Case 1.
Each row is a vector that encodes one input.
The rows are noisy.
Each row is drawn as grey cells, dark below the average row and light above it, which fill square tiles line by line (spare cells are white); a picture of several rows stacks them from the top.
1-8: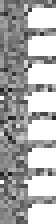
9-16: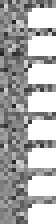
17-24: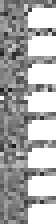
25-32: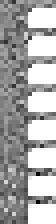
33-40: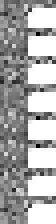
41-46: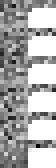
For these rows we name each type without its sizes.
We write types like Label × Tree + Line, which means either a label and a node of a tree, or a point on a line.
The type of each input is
Tree.
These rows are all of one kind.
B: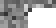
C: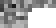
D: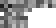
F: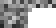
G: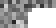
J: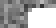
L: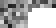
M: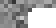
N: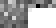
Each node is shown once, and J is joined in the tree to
G, M and N.
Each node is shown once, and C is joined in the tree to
D, G and L.
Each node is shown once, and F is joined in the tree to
N.
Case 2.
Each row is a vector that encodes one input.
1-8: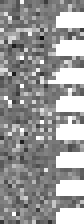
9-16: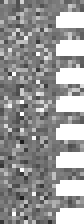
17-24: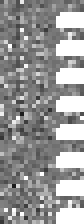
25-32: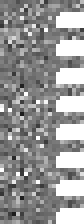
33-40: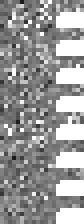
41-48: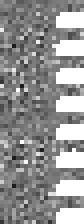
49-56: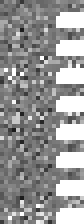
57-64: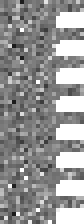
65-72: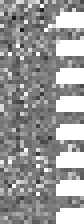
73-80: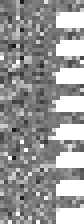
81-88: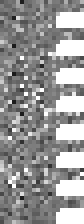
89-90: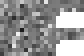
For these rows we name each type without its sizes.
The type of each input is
Bool × Bool × Bool.
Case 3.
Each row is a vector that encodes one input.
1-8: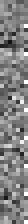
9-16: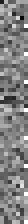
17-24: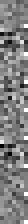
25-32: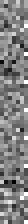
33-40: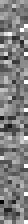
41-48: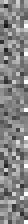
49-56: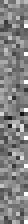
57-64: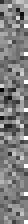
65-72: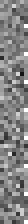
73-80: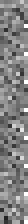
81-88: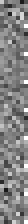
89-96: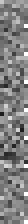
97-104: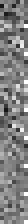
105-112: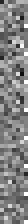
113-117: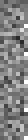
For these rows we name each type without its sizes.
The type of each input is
Line.
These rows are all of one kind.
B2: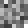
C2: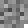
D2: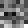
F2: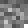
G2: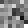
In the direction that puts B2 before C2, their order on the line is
B2, G2, C2, F2, D2.
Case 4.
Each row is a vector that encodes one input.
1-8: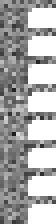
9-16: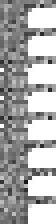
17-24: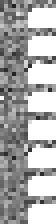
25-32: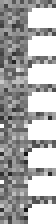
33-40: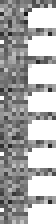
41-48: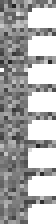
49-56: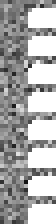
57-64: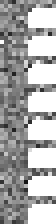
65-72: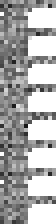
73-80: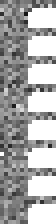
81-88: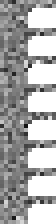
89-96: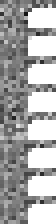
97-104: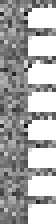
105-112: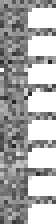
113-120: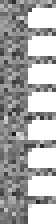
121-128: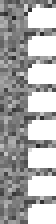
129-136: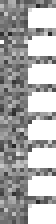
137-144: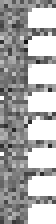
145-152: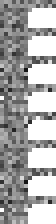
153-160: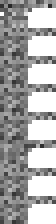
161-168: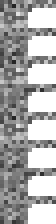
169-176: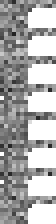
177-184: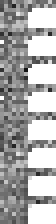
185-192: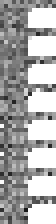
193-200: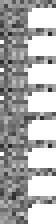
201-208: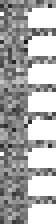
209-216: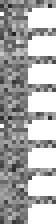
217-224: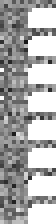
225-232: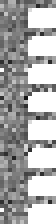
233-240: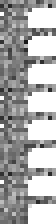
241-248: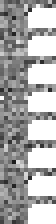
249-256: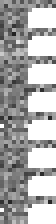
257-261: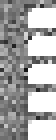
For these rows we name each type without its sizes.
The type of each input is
Tree.
